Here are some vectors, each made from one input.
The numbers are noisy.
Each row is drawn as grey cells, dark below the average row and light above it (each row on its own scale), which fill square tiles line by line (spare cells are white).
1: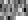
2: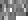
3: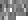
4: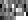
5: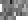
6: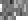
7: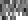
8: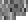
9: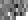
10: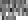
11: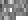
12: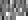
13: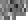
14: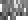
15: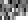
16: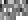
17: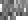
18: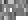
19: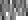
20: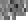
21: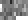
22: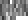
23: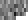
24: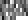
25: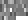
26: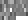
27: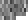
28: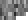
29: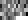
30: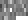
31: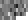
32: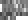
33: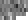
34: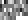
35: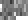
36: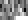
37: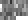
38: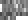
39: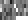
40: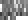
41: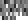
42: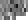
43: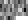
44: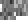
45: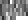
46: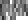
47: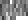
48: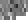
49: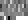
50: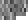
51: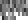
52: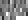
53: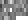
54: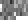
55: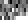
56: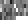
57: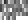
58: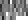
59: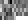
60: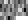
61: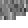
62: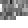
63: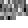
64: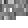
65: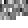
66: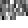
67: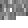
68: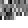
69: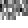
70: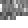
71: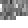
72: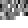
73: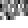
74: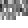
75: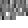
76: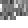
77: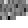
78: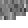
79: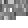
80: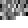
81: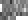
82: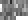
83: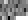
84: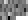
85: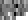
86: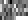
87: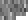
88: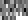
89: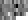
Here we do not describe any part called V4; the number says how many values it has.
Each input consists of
a value of V4, together with either a point on a 6-point line, or three true/false values.
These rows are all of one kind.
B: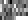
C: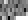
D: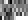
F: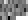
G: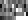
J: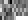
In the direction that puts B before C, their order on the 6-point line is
G, B, J, D, C, F.
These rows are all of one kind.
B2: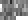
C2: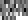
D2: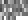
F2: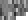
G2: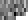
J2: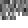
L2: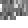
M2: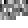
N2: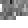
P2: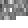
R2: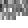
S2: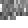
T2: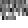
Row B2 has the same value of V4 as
L2, N2 and S2.
